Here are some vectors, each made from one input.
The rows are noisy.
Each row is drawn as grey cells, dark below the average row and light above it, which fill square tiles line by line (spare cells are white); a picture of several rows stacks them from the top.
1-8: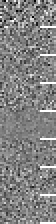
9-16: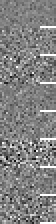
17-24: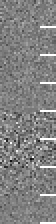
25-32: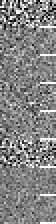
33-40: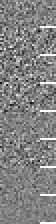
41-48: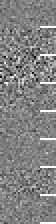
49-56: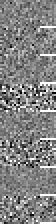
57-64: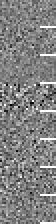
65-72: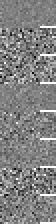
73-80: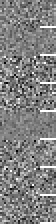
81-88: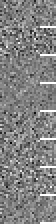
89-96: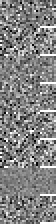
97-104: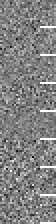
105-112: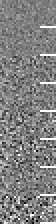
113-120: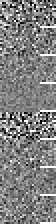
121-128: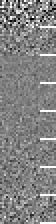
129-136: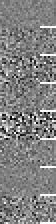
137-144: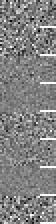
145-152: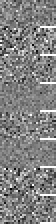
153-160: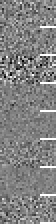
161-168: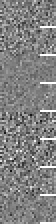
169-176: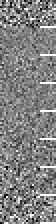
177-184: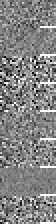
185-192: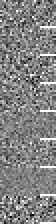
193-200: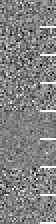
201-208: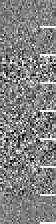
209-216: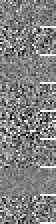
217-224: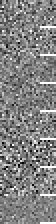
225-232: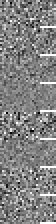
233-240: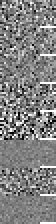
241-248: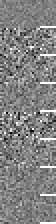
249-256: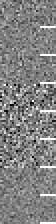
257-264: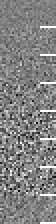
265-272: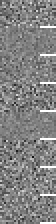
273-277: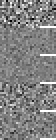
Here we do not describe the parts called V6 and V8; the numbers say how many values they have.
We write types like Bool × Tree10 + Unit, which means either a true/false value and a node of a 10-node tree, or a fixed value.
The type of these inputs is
Line3 × Line5 × (Line9 + V8) + V6.
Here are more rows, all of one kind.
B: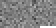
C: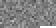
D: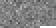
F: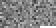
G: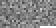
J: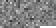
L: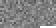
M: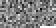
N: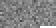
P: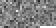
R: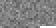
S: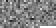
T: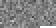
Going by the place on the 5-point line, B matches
C, G, P and T.
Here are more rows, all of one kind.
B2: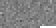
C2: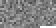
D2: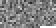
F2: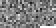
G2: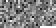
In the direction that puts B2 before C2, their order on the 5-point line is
B2, G2, F2, C2, D2.
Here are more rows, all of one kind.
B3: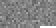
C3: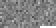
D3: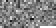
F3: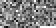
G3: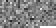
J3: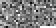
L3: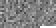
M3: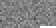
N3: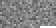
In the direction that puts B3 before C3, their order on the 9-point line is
M3, J3, G3, F3, D3, B3, N3, C3, L3.
